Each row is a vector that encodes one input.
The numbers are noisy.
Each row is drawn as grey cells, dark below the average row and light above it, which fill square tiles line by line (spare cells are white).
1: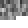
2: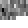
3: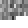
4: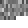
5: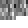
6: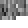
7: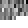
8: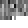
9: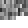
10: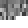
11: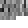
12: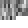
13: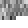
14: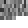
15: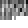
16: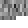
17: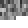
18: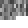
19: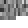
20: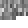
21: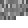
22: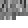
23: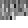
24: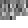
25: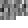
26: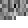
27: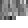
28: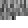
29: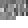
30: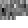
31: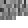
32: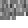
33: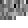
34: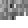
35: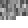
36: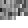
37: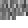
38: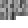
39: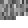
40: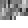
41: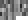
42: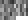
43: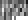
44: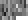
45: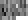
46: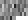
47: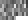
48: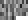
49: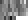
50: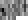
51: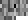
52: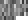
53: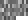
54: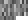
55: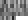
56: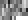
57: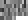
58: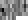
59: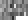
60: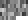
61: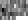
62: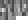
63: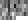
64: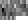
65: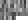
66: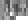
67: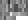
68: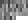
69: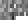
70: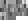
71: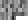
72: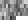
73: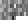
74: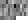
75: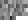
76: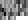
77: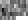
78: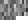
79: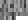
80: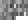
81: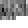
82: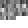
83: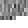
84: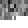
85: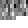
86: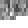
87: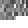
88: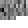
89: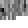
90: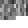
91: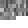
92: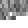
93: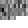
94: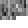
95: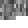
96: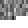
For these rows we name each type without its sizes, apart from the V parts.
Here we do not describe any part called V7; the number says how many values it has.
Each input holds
a point on a line, together with either three true/false values, or a value of V7.
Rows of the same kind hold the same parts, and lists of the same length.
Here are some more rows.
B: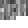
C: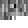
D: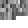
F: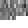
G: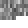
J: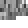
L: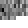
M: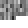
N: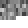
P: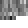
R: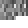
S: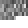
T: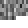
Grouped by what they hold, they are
B, D, F, G, M, N, R, S, T
C, J, L, P

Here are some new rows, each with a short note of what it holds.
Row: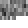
a point on a line and three true/false values
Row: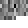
a point on a line and a value of V7
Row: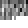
a point on a line and a value of V7
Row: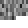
a point on a line and three true/false values
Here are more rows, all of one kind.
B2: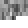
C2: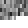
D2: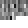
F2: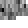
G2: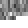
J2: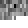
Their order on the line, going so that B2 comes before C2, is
D2, J2, G2, B2, C2, F2.
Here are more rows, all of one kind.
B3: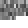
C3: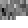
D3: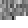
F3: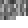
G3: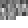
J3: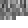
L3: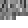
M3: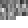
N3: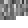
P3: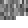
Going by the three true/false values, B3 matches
C3, D3 and P3.
